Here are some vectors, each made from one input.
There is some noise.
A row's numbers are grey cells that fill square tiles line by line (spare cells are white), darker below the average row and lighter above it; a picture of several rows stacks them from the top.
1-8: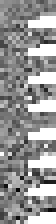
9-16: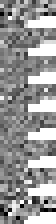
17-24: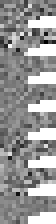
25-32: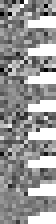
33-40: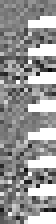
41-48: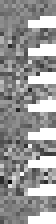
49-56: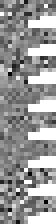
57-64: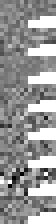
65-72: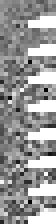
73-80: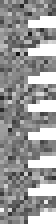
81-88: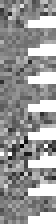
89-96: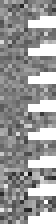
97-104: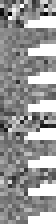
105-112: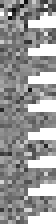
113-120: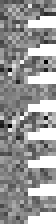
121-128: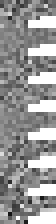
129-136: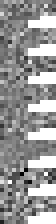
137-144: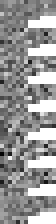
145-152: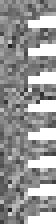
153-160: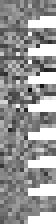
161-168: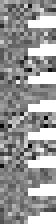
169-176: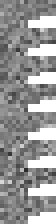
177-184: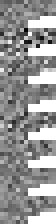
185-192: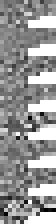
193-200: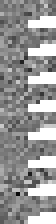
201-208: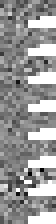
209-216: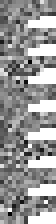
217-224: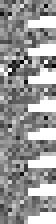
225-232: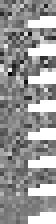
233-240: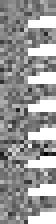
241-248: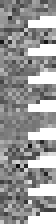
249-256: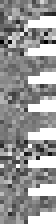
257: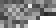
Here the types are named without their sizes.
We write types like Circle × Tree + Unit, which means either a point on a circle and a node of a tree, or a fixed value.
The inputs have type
Line.
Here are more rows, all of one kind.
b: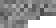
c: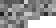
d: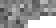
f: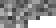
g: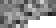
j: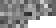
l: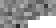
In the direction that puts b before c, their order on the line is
g, j, d, l, b, f, c.
